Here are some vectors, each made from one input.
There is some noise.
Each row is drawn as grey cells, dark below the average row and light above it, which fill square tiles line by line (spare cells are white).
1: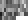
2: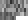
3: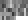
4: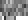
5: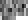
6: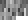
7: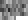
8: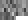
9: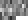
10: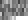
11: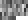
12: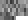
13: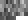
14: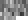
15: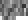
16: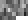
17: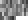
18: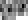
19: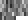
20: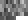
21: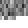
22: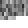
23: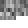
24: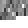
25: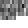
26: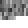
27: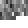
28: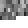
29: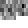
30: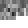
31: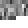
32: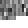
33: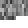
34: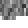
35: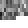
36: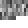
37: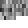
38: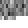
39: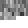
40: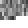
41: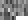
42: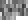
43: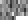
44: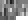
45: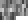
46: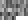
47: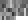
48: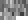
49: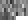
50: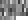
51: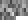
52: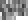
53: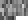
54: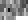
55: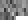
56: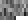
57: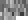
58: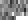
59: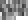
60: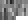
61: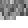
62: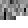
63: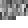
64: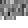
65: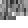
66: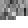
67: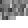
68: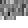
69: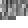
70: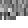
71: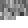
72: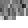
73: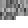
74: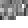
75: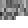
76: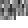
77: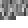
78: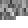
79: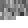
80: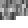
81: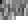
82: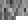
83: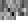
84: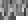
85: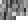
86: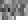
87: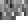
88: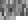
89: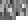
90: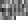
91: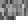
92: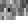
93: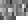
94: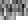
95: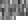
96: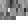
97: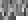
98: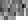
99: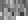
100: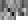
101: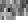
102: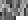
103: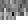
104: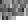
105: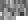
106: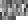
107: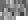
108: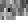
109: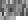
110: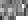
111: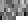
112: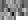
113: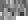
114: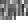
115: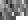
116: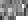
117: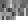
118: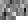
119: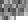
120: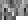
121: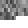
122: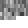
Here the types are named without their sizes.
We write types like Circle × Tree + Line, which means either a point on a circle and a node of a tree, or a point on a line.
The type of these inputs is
Bool × Label × (Tree + Unit).
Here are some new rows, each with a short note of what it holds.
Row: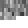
a label and a true/false value
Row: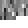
a label, a node of a tree and a true/false value
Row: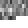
a label and a true/false value
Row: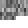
a label, a node of a tree and a true/false value
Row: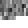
a label, a node of a tree and a true/false value
